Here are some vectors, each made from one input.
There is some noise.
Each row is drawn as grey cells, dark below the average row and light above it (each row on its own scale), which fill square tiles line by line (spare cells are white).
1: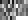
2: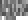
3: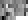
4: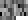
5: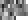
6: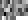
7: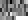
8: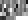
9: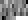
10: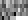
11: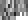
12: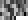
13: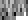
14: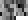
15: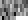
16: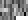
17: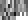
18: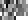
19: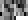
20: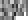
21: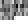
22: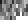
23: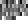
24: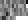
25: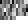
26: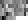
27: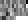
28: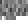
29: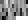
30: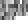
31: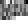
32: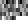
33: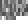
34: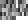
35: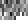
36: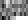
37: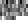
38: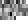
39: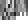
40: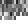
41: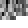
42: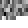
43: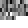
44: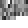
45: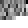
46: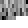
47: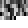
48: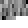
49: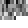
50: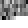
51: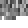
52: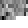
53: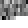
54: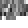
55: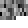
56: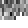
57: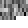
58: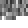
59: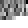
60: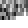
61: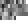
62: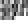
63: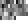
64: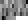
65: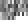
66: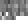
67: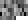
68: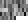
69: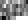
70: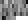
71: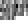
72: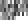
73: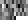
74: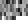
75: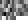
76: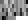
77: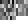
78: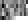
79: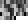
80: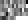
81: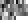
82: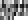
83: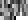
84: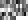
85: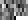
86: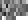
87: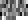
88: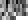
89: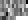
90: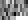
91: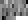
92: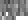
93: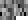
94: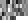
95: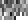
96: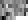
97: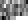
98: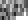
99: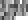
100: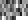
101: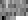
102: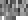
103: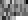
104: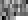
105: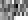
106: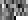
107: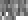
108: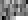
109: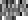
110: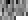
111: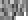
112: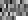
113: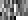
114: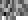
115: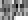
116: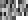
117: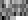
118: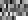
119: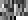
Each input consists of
a node of an 8-node tree, together with either one of 8 labels, or a point on a 4-point line.
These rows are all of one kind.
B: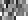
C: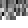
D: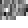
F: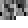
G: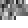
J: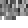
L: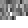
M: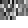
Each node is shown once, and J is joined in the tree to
C.
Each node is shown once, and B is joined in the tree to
F.
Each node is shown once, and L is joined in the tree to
M.
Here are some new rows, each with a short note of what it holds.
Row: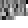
a point on a 4-point line and a node of an 8-node tree
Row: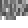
one of 8 labels and a node of an 8-node tree
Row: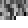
one of 8 labels and a node of an 8-node tree
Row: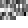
one of 8 labels and a node of an 8-node tree
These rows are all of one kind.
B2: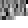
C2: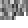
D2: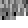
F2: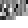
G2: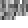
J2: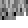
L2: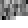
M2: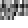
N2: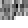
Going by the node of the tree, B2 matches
L2 and N2.
